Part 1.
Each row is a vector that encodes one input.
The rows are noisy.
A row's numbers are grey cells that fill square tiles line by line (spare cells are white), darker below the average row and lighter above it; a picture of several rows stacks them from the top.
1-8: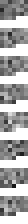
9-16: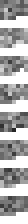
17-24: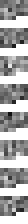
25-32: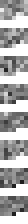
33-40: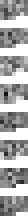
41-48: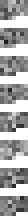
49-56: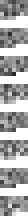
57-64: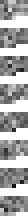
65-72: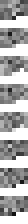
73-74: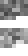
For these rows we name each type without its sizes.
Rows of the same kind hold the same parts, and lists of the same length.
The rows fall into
2 kinds.
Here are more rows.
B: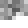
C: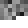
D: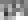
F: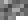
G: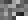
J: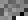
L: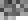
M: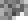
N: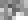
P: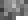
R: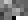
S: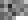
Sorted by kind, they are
B, M, N, S
C, D, F, G, J, L, P, R

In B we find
a point on a line.
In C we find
a point on a circle and a point on a line.
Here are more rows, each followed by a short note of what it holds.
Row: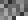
a point on a circle and a point on a line
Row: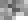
a point on a line
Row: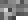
a point on a line
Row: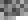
a point on a circle and a point on a line
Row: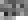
a point on a circle and a point on a line
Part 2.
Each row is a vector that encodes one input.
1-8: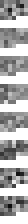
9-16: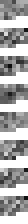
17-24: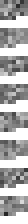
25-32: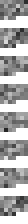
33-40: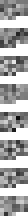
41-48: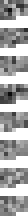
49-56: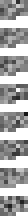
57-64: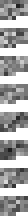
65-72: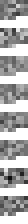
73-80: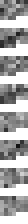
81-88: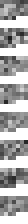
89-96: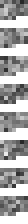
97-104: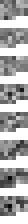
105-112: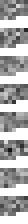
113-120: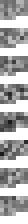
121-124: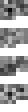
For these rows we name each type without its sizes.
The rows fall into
2 kinds.
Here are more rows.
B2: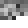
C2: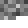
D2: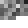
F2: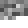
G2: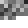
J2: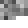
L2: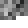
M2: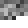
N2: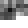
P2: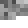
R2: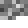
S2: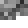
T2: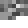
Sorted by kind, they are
B2, L2, M2, N2, S2
C2, D2, F2, G2, J2, P2, R2, T2

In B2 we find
a point on a circle.
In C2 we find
a point on a line.
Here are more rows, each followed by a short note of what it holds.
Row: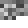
a point on a circle
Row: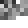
a point on a line
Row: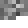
a point on a line
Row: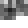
a point on a circle
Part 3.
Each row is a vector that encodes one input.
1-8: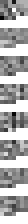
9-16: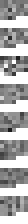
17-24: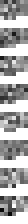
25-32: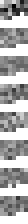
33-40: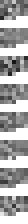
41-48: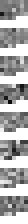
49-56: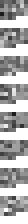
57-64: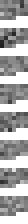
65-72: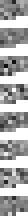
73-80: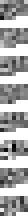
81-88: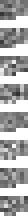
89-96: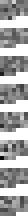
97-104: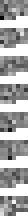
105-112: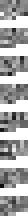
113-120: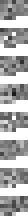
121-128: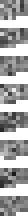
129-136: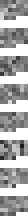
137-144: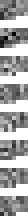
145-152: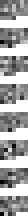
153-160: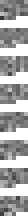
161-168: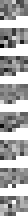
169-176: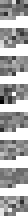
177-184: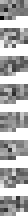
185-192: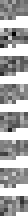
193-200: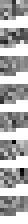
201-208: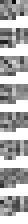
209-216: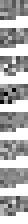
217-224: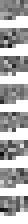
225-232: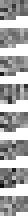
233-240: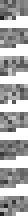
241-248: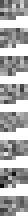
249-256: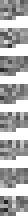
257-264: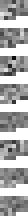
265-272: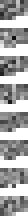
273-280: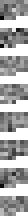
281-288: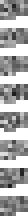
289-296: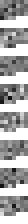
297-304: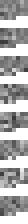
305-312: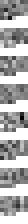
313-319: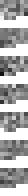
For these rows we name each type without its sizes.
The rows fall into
2 kinds.
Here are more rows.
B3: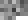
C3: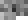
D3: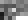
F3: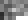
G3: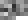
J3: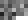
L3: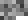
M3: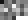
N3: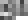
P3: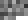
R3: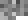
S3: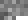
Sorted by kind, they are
B3, C3, D3, F3, G3, L3, M3, N3, R3, S3
J3, P3

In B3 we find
a point on a circle and a true/false value.
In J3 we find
a true/false value.
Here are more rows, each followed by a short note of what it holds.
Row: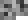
a true/false value
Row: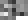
a true/false value
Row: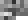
a true/false value
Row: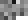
a point on a circle and a true/false value
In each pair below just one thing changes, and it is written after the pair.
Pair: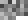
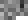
the place on the circle
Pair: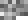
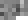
the true/false value
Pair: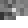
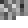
the place on the circle
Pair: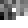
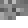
the true/false value
